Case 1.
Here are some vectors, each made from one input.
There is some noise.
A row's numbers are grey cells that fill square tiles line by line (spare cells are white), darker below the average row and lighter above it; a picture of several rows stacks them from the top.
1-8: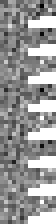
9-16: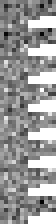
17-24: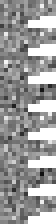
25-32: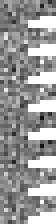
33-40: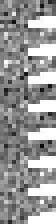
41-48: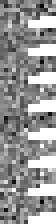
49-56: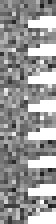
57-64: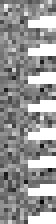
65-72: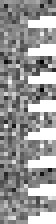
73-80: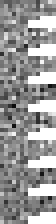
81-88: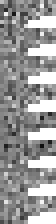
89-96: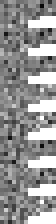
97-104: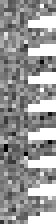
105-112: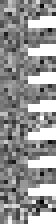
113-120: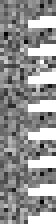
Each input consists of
a point on a 10-point line and a true/false value.
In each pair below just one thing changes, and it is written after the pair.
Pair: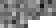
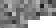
the place on the 10-point line
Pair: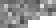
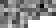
the true/false value
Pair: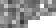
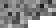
the true/false value
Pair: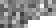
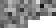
the true/false value
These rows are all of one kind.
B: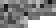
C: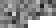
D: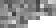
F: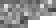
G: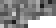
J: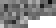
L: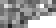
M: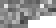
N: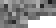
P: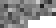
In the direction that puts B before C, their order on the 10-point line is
P, B, N, L, C, J, G, M, F, D.
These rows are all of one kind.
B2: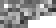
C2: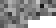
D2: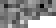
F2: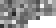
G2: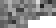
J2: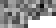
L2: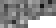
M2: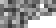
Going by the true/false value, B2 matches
F2 and M2.
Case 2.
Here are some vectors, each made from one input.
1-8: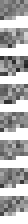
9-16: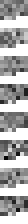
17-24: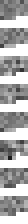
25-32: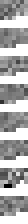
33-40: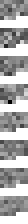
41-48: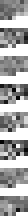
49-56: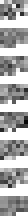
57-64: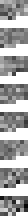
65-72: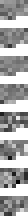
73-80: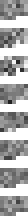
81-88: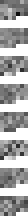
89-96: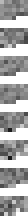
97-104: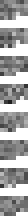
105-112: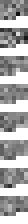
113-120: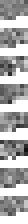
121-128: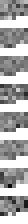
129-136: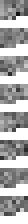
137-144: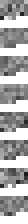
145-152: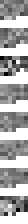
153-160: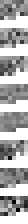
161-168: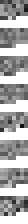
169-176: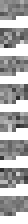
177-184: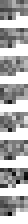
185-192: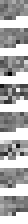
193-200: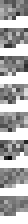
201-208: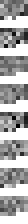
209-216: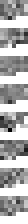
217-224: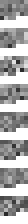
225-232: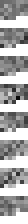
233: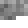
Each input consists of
either a node of a 12-node tree, or three true/false values.
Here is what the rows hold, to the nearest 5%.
About 60% of them hold a node of a 12-node tree. The rest hold three true/false values.
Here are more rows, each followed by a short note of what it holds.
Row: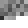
three true/false values
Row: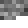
three true/false values
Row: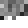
three true/false values
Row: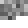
a node of a 12-node tree
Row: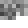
a node of a 12-node tree
